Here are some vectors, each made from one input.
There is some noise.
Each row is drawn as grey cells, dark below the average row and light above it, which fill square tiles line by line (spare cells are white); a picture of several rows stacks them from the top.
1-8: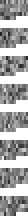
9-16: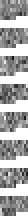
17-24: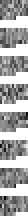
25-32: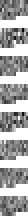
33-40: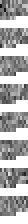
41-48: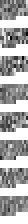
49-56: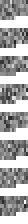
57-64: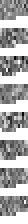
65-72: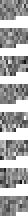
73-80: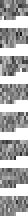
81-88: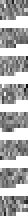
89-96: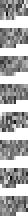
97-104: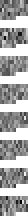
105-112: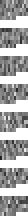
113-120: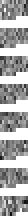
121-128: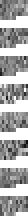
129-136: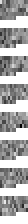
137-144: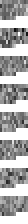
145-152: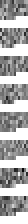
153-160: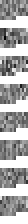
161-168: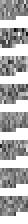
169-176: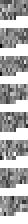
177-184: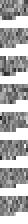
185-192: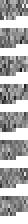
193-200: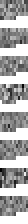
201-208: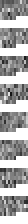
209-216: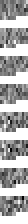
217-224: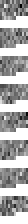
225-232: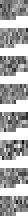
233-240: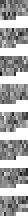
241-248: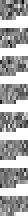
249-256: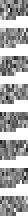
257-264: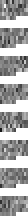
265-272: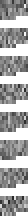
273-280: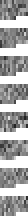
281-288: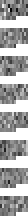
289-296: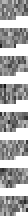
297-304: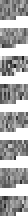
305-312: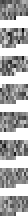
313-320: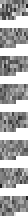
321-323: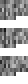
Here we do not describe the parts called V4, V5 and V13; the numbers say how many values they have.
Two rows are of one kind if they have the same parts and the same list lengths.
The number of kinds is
6.
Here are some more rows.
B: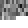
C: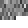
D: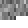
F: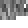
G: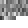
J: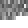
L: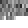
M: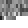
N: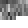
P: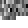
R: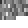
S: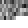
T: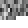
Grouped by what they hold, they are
B, R, S
C, G, M
D
F, J, L
N
P, T

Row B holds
a value of V13.
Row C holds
a point on an 8-point line and four true/false values.
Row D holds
four true/false values and a value of V4.
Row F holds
a point on an 8-point line and a value of V5.
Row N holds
a value of V4 and a value of V5.
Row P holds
a point on a 7-point line.
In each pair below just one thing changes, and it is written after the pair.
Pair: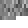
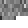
the place on the 8-point line
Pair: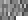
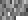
the place on the 8-point line
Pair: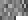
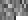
one of the four true/false values
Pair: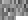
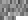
the place on the 8-point line
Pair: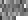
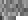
the place on the 8-point line
